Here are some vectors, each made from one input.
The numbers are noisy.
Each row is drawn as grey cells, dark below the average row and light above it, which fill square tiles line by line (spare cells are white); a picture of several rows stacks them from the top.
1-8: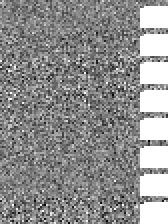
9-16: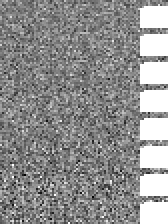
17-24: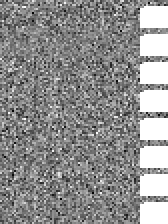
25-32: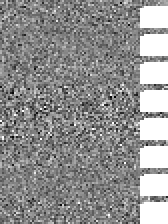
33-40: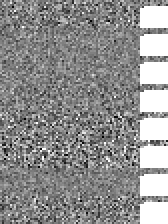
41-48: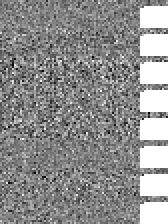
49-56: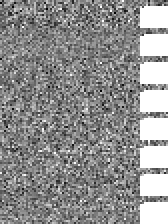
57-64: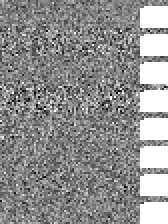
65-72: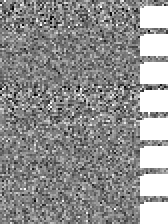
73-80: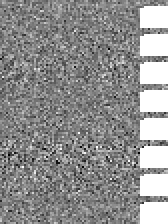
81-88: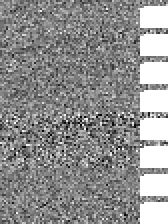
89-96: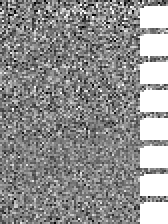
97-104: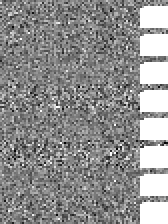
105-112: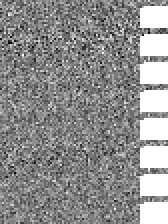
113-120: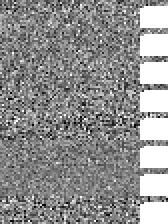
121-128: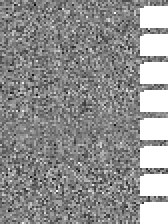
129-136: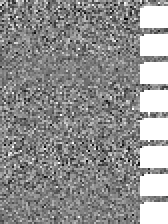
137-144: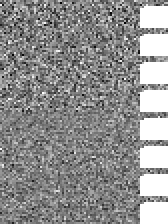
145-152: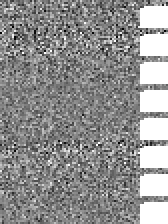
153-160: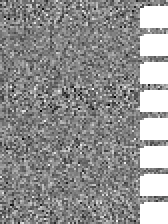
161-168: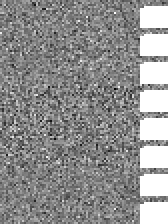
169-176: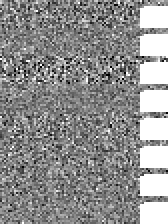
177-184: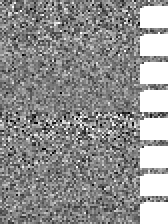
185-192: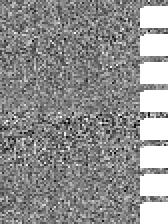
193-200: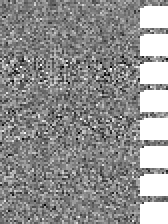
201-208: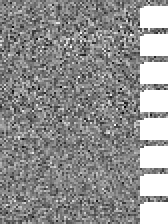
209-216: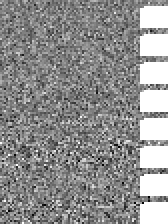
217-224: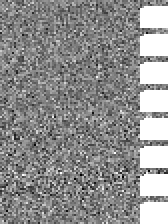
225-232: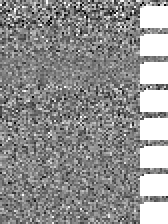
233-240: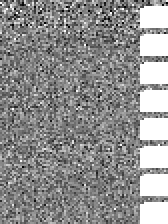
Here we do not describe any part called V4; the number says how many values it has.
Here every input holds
either a point on a 5-point line and a value of V4, or a list of up to three points on a 6-point circle.
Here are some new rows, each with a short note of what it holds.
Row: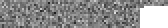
a list of one item
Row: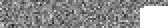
the empty list
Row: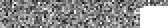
the empty list
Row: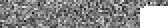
a point on a 5-point line and a value of V4
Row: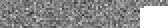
a list of three items
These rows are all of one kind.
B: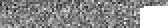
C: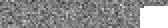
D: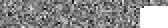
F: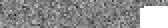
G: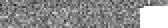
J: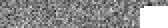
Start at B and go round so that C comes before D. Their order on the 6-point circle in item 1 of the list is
B, J, C, D, G, F.
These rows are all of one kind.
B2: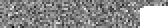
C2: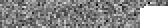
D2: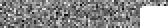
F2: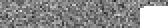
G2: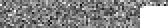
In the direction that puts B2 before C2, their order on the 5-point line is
B2, F2, G2, D2, C2.
